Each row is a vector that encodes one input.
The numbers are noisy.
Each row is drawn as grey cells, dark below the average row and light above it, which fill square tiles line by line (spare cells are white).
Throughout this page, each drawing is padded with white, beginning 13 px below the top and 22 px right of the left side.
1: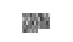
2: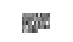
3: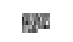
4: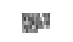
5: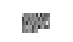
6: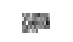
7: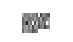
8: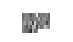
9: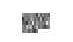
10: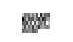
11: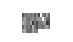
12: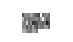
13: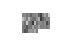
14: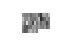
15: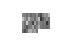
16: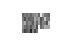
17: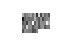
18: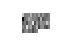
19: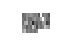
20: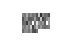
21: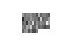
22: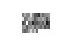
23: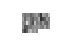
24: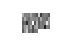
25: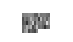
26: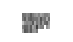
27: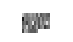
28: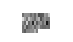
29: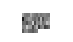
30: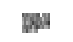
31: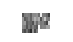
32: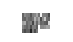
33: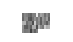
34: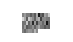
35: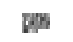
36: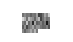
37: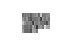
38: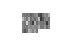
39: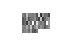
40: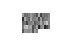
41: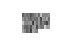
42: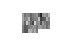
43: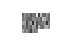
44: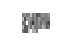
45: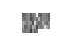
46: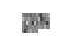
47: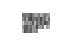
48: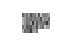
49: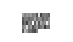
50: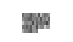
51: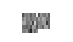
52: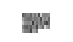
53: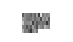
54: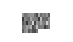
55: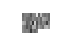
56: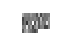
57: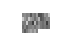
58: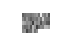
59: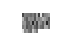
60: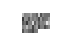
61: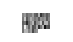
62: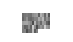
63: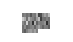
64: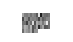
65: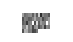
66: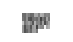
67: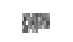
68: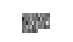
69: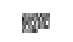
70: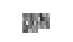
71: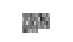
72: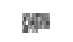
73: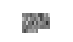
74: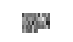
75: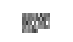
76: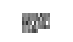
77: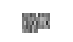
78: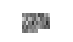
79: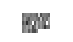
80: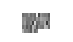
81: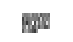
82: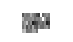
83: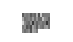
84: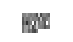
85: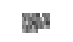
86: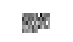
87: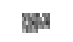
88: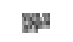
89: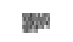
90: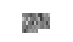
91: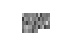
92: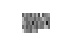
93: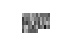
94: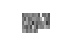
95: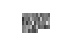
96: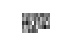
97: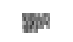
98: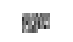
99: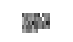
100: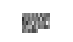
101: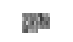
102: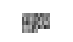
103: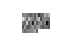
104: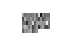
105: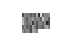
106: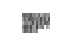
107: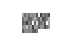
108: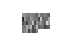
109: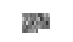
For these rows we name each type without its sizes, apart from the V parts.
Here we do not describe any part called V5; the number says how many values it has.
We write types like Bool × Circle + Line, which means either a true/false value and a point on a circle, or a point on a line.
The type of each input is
Bool × V5 + List(Line).
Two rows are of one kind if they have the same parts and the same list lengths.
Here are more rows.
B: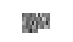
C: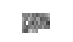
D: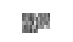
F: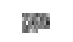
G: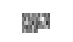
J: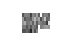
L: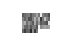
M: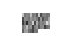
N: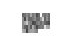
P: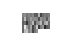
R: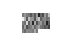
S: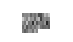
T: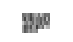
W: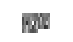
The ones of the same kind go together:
B, D, G, N, T
C, F, R, S
J, L
M, P, W

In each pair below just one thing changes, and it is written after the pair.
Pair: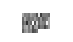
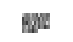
the true/false value
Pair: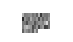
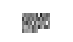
the true/false value
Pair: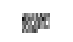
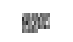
the value of V5
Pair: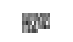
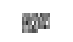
the value of V5
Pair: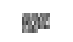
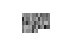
the value of V5
